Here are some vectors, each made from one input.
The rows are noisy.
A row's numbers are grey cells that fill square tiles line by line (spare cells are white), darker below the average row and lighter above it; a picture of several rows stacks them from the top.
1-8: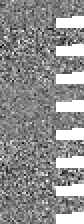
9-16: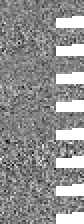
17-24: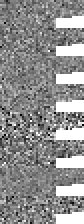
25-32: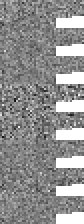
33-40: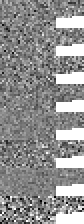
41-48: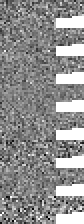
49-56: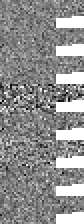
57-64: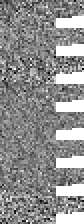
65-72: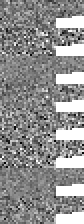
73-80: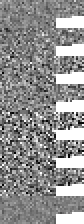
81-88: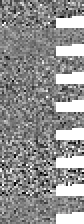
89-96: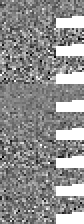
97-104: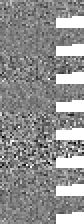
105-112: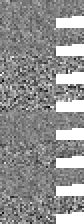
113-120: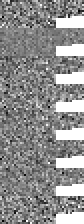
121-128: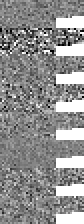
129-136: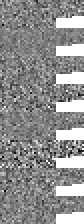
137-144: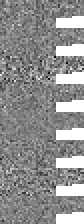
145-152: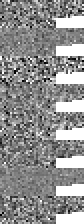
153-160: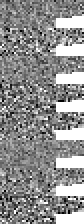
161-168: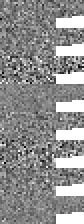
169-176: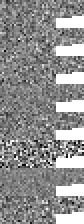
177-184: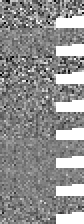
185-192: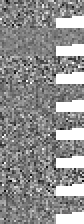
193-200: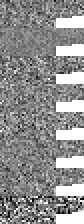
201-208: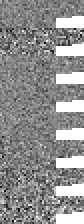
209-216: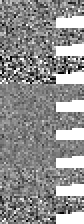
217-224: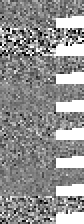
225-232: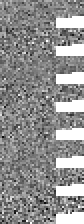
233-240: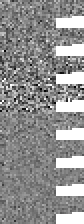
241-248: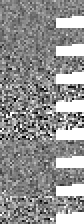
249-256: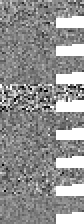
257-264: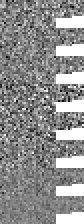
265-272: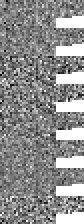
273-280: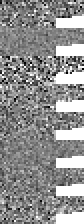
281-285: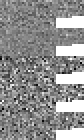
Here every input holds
either a point on a 6-point line and a true/false value, or a point on a 9-point line and a node of each of two 8-node trees.
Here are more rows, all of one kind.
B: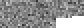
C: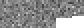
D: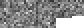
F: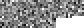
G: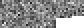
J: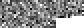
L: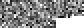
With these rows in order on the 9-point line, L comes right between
F and G.
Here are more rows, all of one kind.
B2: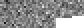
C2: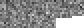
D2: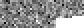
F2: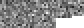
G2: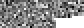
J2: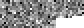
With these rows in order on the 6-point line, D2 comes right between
B2 and C2.
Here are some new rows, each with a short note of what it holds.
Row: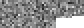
a point on a 9-point line and a node of each of two 8-node trees
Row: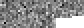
a point on a 6-point line and a true/false value
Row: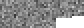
a point on a 9-point line and a node of each of two 8-node trees
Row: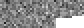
a point on a 6-point line and a true/false value
